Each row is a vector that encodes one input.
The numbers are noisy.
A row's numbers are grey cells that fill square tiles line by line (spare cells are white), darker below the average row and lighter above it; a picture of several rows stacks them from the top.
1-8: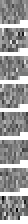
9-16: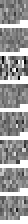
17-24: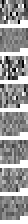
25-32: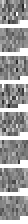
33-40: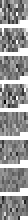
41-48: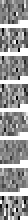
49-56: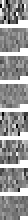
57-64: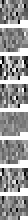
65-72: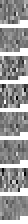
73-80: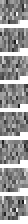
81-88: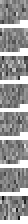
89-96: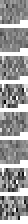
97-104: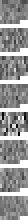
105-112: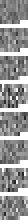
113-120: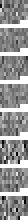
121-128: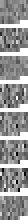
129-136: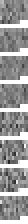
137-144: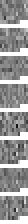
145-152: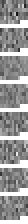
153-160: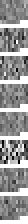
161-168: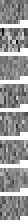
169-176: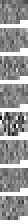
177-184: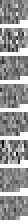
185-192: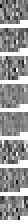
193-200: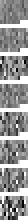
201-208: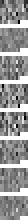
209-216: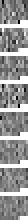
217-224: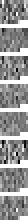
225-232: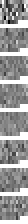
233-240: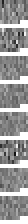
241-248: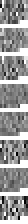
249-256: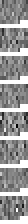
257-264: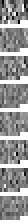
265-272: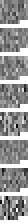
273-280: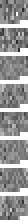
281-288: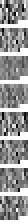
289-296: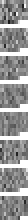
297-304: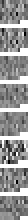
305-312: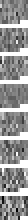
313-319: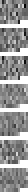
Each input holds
either two labels (each one of 4), or a point on a 10-point line and four true/false values.
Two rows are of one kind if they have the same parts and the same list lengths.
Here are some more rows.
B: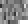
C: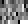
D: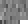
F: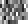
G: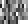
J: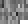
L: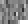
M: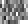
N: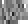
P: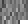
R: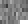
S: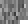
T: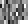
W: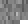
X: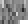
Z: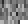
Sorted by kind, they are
B, D, F, J, L, M, N, P, R, S, W, X, Z
C, G, T

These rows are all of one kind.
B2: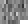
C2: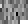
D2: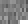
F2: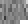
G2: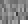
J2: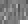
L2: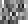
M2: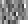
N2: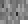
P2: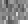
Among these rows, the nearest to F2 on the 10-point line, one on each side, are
G2 and N2.
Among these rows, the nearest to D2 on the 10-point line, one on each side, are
B2 and C2.
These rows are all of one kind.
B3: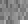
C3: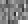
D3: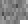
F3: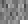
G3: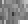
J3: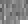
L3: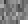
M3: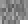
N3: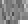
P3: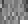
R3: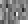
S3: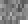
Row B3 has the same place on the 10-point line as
D3 and N3.
